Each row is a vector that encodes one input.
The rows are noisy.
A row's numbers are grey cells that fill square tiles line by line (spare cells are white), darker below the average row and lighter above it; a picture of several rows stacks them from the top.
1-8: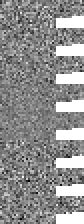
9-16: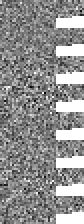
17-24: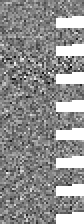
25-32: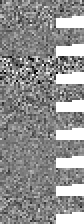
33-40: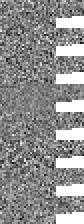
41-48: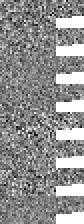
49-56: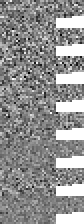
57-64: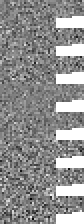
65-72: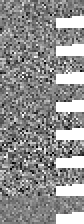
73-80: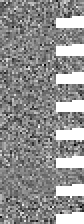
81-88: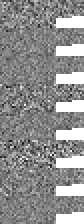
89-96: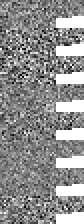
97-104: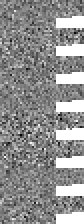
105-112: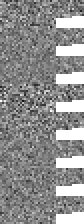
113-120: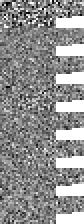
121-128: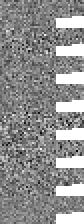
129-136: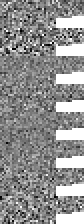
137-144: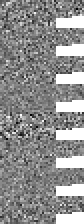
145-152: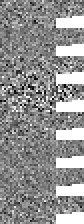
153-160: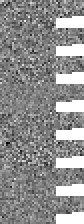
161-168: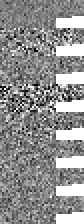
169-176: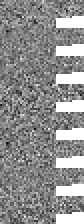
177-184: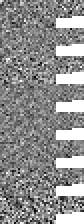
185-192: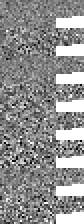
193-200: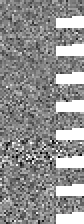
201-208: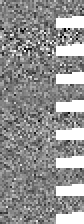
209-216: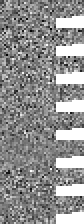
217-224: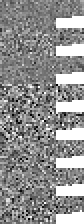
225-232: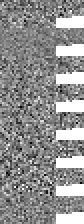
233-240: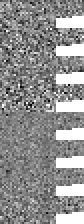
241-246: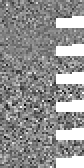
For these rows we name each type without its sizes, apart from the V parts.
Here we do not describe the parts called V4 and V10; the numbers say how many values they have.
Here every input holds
either a point on a circle and a point on a line, or a true/false value and a value of V4, or a value of V10.
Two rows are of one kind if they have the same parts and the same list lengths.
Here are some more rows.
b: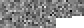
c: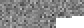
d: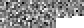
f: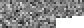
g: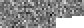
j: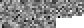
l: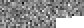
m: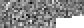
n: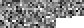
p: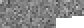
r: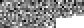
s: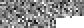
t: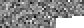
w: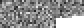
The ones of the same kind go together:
b, g, m
c, p, t
d, f, j, l, n, r, s, w

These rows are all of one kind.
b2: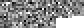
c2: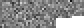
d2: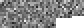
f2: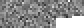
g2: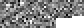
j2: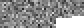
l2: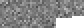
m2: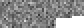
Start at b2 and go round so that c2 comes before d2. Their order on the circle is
b2, c2, j2, f2, g2, m2, l2, d2.
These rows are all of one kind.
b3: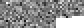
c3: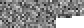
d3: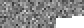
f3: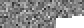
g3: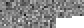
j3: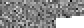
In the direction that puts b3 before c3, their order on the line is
b3, f3, d3, j3, g3, c3.
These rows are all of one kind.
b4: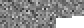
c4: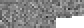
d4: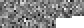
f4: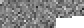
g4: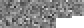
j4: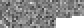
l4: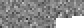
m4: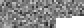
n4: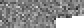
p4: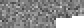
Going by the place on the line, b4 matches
d4, j4 and m4.
